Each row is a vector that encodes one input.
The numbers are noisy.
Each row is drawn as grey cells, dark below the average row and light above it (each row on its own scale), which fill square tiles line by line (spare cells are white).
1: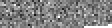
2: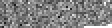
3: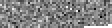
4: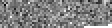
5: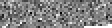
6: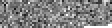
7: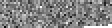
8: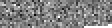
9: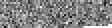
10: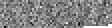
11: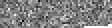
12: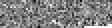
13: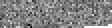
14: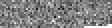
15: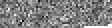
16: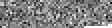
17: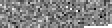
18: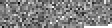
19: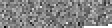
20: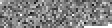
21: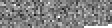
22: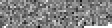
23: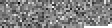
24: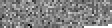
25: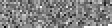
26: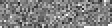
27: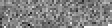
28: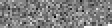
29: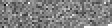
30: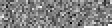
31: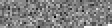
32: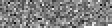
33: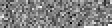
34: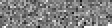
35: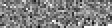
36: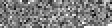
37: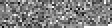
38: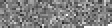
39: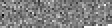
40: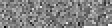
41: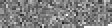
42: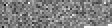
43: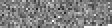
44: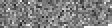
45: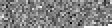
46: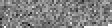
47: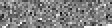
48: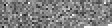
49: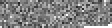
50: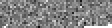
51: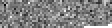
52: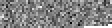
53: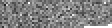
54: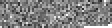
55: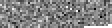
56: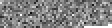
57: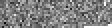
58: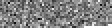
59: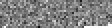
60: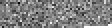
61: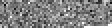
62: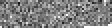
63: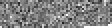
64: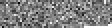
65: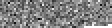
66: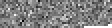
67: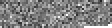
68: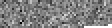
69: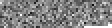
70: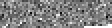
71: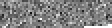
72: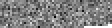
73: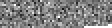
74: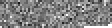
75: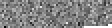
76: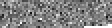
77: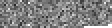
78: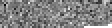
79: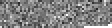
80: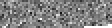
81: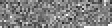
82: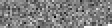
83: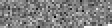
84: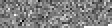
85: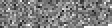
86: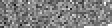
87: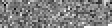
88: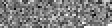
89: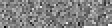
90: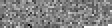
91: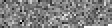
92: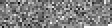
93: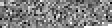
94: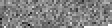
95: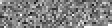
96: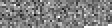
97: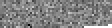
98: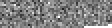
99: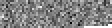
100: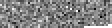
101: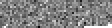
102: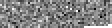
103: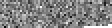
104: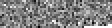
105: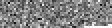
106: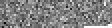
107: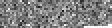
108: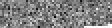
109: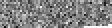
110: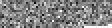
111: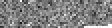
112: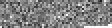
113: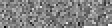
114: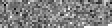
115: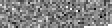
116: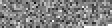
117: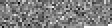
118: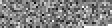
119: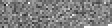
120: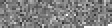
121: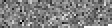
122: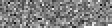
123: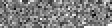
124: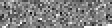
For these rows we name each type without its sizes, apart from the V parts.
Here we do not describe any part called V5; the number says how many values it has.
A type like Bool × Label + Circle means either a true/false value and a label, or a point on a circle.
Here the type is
Bool × (Circle + Line) + V5.
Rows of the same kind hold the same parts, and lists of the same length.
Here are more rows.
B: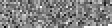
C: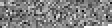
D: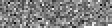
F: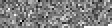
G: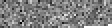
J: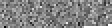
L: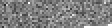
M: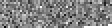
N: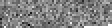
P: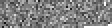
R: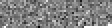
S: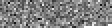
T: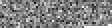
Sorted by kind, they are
B, D, J, M, S
C, N, R, T
F, G, L, P

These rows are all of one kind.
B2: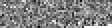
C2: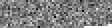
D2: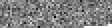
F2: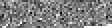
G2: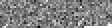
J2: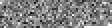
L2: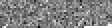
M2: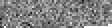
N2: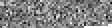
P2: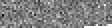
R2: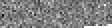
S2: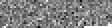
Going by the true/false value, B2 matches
P2 and R2.
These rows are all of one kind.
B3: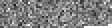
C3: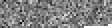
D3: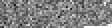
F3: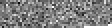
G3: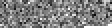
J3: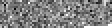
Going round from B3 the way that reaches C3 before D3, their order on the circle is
B3, C3, G3, J3, F3, D3.
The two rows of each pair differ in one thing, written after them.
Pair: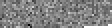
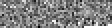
the place on the line
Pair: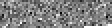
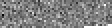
the true/false value
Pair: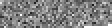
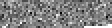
the place on the line
